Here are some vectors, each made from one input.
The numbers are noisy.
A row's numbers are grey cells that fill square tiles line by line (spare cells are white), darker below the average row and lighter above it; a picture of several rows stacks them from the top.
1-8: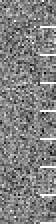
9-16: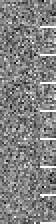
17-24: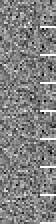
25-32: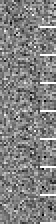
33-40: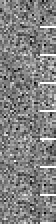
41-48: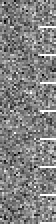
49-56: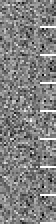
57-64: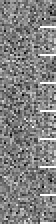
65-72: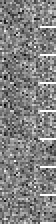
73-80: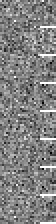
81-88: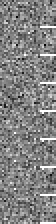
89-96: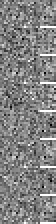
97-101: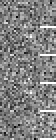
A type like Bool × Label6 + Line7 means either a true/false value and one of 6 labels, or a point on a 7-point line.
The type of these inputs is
Bool × Bool × Bool + Circle9 + Line8.
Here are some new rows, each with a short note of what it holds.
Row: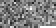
a point on a 9-point circle
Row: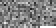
a point on an 8-point line
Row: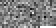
a point on an 8-point line
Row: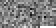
a point on an 8-point line
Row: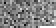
a point on a 9-point circle
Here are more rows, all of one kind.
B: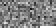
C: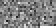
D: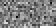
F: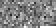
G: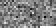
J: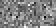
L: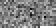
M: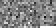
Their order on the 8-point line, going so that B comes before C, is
L, G, B, D, C, M, F, J.
